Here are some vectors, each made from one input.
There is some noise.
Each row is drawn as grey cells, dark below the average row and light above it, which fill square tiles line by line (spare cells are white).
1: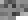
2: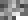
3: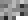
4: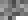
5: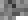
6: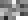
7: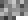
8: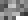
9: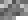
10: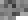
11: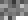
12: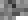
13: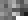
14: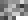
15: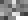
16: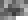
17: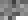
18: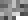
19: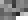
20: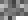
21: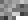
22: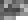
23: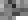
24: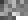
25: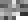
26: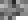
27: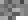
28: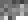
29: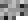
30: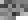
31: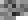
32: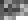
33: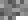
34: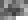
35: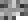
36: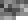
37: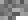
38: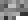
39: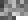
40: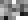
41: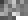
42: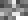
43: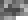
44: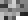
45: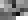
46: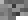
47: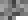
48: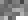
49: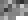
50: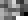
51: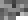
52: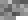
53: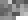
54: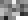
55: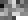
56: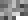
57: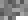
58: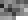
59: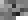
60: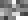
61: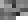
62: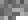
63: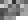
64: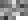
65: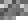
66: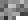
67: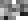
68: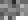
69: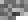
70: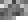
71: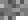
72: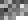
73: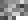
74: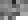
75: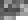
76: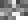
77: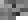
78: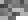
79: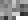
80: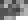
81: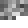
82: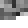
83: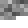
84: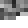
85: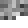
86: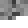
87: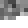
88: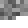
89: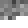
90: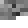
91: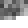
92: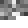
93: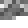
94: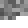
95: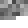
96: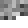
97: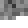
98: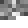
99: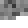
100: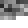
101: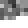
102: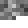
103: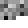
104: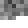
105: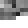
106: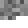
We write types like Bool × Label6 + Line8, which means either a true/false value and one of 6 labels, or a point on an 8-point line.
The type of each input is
Line5 + Line6.
